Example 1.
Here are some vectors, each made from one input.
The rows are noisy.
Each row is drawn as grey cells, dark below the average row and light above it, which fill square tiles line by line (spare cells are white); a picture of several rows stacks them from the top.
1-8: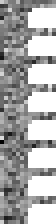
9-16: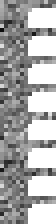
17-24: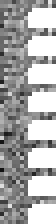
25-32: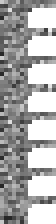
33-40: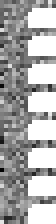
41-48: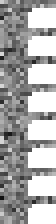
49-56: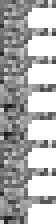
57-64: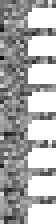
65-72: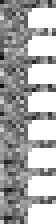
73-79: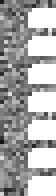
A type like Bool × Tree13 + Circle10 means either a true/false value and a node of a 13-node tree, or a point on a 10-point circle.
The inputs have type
Label4.
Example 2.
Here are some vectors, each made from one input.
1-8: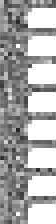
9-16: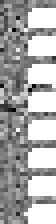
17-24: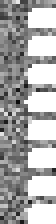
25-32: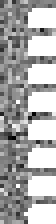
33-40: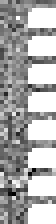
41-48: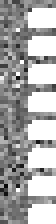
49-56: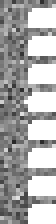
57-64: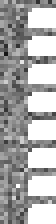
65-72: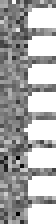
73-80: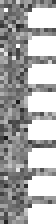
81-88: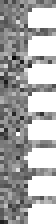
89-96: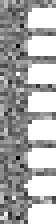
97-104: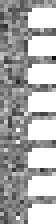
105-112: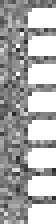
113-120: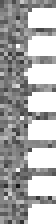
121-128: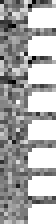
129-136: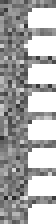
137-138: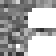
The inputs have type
Circle15 + Unit.
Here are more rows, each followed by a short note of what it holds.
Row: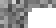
a point on a 15-point circle
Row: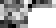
a fixed value
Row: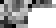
a fixed value
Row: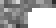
a point on a 15-point circle
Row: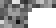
a point on a 15-point circle
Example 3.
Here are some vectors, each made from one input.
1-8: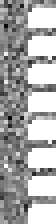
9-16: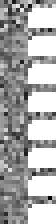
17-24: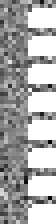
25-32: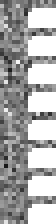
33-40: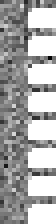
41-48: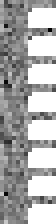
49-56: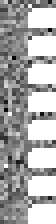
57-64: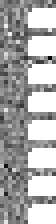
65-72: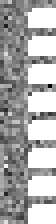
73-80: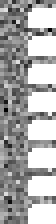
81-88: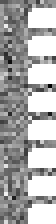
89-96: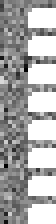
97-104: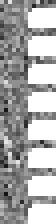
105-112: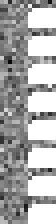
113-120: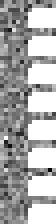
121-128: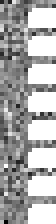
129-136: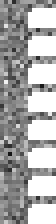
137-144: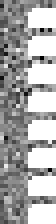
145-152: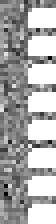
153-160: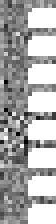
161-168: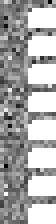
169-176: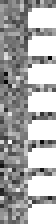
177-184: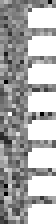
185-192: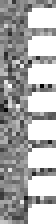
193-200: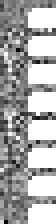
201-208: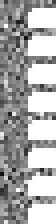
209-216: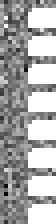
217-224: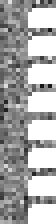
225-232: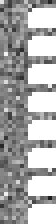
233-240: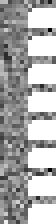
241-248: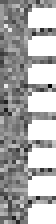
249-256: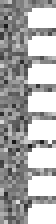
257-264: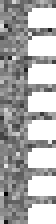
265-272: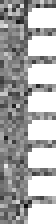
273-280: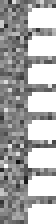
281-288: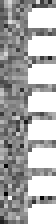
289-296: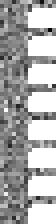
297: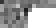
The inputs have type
Circle15.
